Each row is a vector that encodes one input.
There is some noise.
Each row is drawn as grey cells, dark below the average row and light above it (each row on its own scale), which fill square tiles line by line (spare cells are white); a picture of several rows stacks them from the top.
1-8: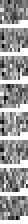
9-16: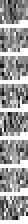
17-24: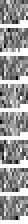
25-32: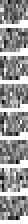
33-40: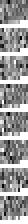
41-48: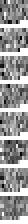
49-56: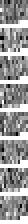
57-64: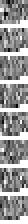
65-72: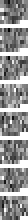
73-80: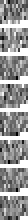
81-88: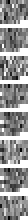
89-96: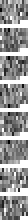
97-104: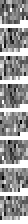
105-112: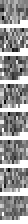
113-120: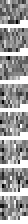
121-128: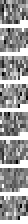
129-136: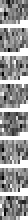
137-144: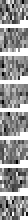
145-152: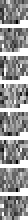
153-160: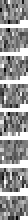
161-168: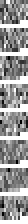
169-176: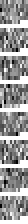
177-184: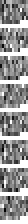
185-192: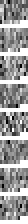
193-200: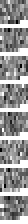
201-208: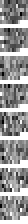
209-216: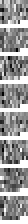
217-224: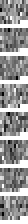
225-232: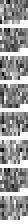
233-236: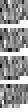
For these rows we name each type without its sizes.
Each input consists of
a true/false value, together with either a point on a line, or a node of a tree.
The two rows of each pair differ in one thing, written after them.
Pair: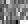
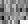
the true/false value
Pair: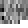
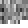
the node of the tree
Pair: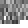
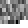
the node of the tree
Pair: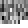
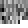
the node of the tree
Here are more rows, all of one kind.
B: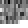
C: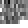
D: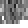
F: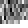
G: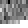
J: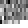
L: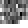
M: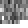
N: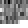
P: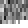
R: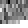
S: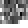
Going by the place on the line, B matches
G, N and R.
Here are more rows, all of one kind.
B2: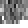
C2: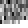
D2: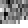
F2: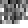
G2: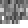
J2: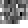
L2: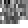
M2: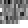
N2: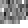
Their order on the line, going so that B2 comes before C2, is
B2, F2, C2, G2, M2, L2, J2, D2, N2.
